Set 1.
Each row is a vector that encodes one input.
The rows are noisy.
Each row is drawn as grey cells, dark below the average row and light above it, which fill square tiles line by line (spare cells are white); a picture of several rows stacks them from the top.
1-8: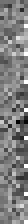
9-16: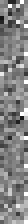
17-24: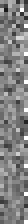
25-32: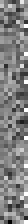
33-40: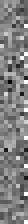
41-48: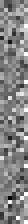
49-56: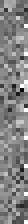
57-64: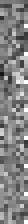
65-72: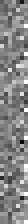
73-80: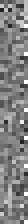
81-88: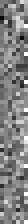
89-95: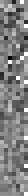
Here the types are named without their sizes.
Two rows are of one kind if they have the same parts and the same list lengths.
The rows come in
2 kinds.
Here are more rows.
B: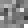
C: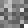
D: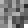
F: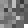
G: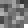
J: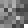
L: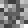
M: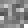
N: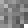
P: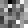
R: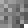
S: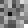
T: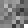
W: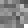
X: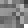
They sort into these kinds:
B, C, D, F, G, J, M, N, R, T, W, X
L, P, S

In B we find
four true/false values.
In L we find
a label.
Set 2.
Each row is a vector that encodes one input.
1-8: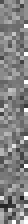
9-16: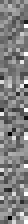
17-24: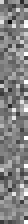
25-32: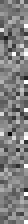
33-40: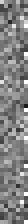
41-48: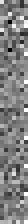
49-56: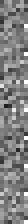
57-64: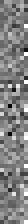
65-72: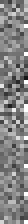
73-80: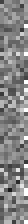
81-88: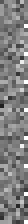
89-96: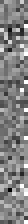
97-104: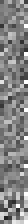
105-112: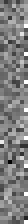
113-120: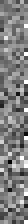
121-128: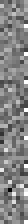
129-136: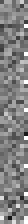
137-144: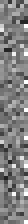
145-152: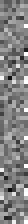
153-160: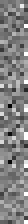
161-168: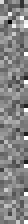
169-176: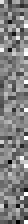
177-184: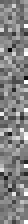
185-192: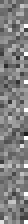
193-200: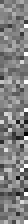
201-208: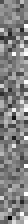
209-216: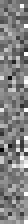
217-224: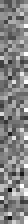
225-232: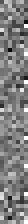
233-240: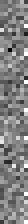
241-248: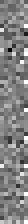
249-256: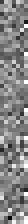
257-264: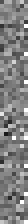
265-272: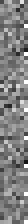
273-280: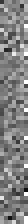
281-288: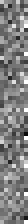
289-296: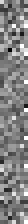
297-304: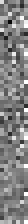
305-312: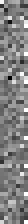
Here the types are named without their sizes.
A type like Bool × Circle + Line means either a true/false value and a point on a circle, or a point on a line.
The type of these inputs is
Bool × Bool × Bool × Bool + Label.
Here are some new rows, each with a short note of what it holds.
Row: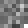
four true/false values
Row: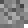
four true/false values
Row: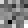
a label
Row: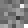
four true/false values
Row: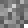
four true/false values
